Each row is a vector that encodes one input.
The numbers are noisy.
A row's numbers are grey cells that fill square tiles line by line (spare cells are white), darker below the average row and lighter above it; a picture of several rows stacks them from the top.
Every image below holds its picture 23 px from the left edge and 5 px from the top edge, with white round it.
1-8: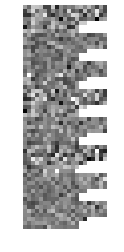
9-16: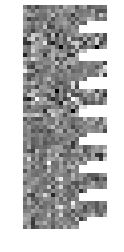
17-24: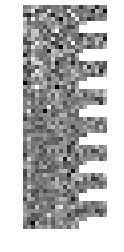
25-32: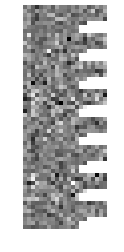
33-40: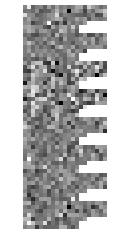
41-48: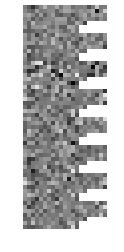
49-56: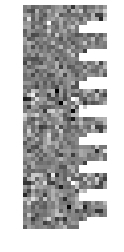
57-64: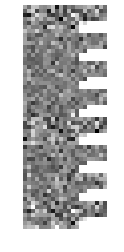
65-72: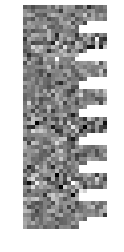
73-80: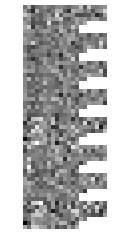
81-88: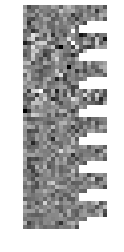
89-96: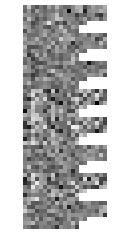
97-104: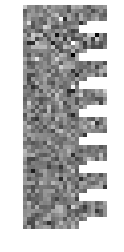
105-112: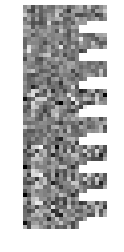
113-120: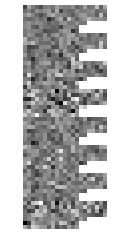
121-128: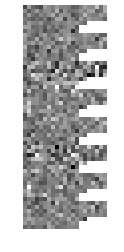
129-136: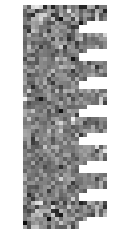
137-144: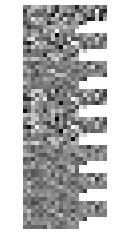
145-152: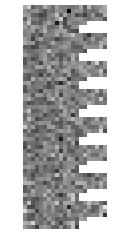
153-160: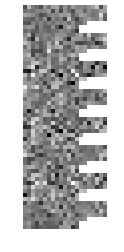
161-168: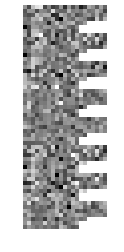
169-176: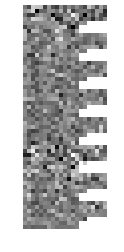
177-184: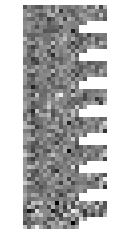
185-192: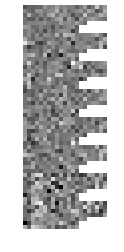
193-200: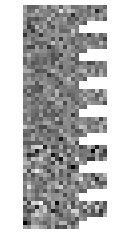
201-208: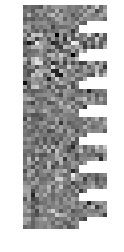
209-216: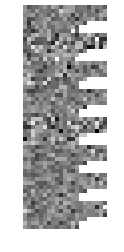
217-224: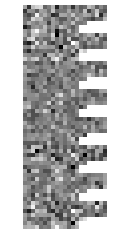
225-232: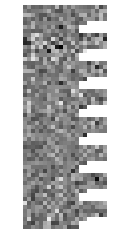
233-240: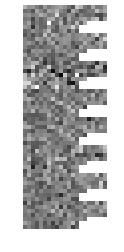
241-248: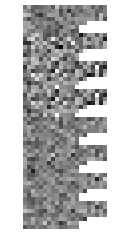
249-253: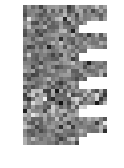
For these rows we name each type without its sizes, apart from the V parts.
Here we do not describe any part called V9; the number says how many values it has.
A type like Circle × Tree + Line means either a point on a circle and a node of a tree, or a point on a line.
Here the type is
(Bool × Bool × Bool × Bool + V9) × Label + List(Circle).
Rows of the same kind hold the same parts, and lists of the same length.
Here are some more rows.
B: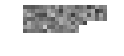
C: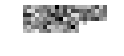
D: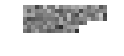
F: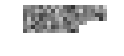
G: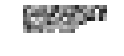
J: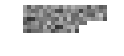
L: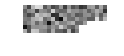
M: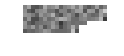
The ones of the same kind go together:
B, D, J, M
C
F
G
L

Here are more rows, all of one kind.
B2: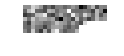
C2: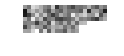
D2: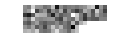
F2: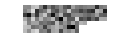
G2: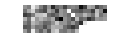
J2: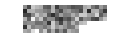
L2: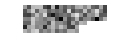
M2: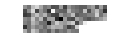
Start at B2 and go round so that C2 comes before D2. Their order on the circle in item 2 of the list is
B2, C2, J2, L2, F2, M2, D2, G2.
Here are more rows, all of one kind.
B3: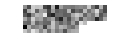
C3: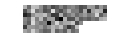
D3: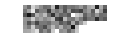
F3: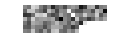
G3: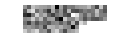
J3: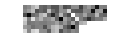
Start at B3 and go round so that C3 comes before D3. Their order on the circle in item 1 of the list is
B3, C3, F3, J3, D3, G3.
